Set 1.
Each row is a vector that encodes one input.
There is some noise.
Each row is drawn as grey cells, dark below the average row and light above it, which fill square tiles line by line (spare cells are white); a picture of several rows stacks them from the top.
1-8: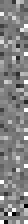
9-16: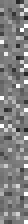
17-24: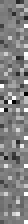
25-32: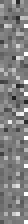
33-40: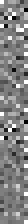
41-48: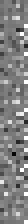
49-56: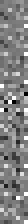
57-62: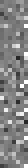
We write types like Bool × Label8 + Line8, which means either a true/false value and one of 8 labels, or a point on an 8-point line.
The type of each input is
List2(Circle5).
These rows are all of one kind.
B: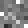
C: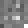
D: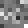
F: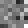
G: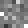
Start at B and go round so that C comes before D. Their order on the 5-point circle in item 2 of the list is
B, G, C, D, F.
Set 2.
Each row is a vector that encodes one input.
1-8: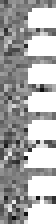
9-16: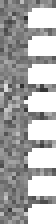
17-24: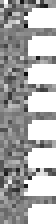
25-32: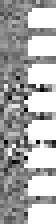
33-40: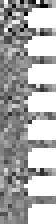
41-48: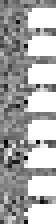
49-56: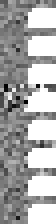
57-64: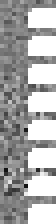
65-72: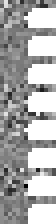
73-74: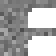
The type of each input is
Bool × Label9 + Unit.
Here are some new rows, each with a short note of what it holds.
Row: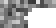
one of 9 labels and a true/false value
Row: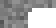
one of 9 labels and a true/false value
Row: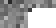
a fixed value
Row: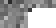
a fixed value
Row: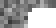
one of 9 labels and a true/false value
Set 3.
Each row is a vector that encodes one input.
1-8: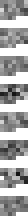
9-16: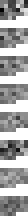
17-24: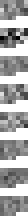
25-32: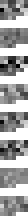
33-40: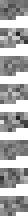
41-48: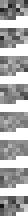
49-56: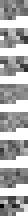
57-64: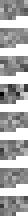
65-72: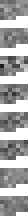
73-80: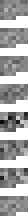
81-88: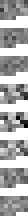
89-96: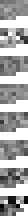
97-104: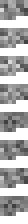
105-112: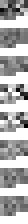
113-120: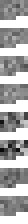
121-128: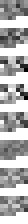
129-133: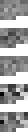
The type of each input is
Bool × Line7.
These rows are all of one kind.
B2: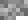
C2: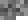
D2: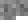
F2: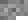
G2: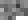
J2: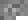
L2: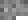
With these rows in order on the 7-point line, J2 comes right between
G2 and L2.
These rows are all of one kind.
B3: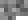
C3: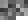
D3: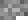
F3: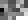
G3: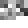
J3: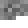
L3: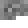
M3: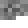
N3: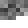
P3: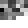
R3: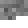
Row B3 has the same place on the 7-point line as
N3 and R3.
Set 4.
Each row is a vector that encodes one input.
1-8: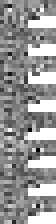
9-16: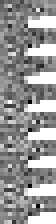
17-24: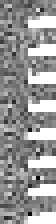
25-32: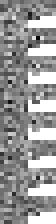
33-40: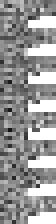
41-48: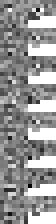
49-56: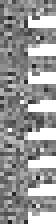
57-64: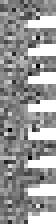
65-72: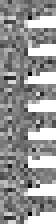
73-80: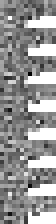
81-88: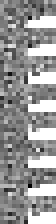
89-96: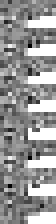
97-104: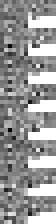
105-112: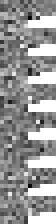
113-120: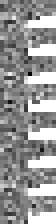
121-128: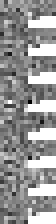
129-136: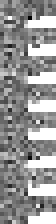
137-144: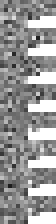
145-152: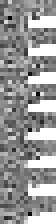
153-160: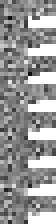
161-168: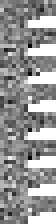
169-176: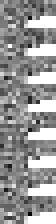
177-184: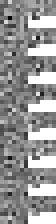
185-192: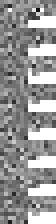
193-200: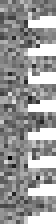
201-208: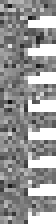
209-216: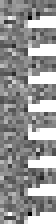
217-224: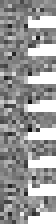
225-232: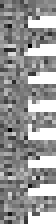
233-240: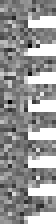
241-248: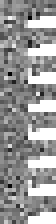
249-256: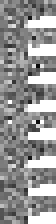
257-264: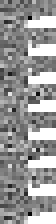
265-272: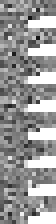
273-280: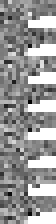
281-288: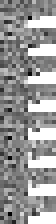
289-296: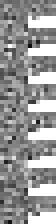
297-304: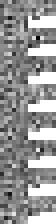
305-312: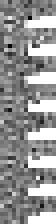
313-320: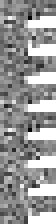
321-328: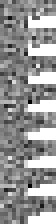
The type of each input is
Circle18 × Line6.
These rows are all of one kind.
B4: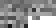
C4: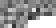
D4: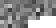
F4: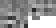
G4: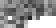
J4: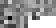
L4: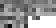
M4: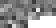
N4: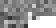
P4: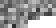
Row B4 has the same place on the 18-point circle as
L4 and M4.
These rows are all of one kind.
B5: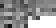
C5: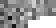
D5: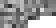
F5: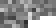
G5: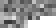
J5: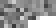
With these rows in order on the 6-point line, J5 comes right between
C5 and D5.
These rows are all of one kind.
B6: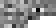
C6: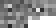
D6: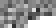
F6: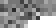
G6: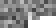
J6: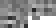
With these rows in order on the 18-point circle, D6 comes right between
B6 and F6.
